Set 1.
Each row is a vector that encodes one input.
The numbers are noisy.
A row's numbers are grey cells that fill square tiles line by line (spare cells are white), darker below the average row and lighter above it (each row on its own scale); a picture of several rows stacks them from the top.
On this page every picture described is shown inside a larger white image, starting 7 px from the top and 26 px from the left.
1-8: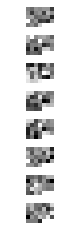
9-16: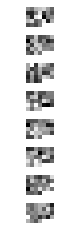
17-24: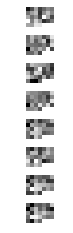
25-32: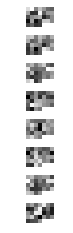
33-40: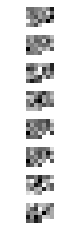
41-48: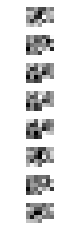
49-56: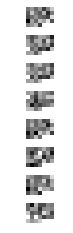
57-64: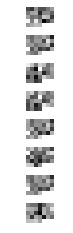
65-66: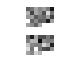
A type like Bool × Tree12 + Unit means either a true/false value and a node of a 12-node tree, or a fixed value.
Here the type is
Bool × Bool × Bool.
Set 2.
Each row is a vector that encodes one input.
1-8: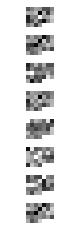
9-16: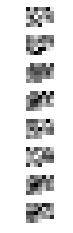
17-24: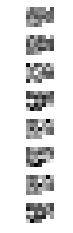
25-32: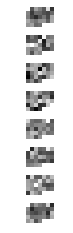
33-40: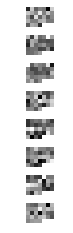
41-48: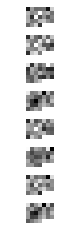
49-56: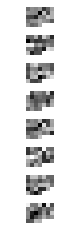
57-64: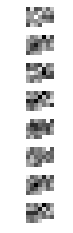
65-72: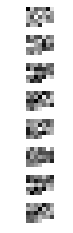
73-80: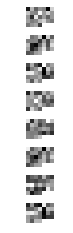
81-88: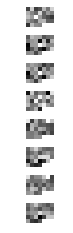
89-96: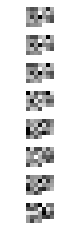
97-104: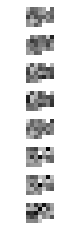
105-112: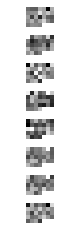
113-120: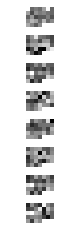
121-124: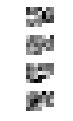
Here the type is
Line12.
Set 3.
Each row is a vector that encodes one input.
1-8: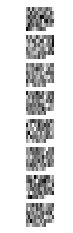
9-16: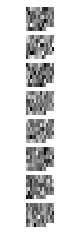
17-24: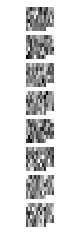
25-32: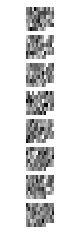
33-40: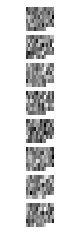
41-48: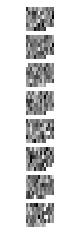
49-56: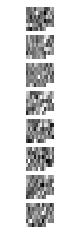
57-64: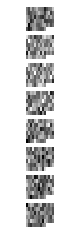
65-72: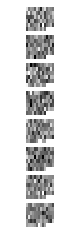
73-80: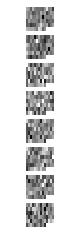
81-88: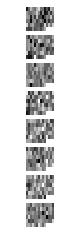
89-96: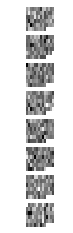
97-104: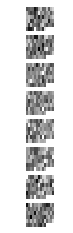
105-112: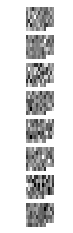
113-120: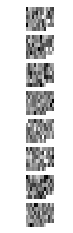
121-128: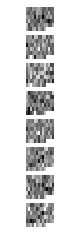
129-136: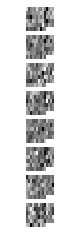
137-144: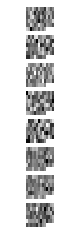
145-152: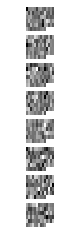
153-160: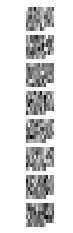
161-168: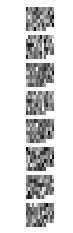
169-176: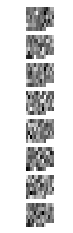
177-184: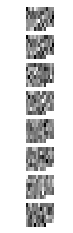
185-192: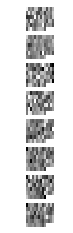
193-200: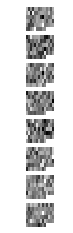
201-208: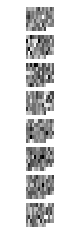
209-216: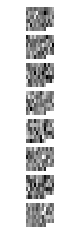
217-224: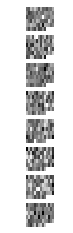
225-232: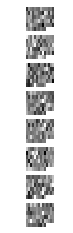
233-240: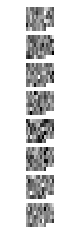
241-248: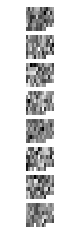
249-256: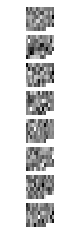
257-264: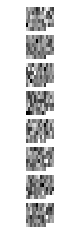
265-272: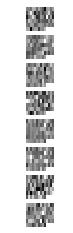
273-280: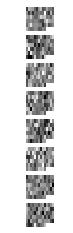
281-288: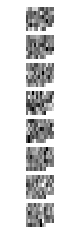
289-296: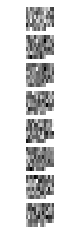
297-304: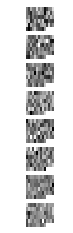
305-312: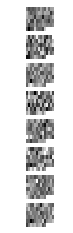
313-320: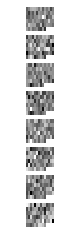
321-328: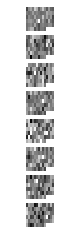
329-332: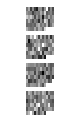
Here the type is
Tree20 + Unit.
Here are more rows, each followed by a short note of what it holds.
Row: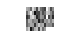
a fixed value
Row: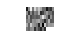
a node of a 20-node tree
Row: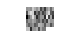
a fixed value
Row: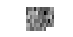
a node of a 20-node tree
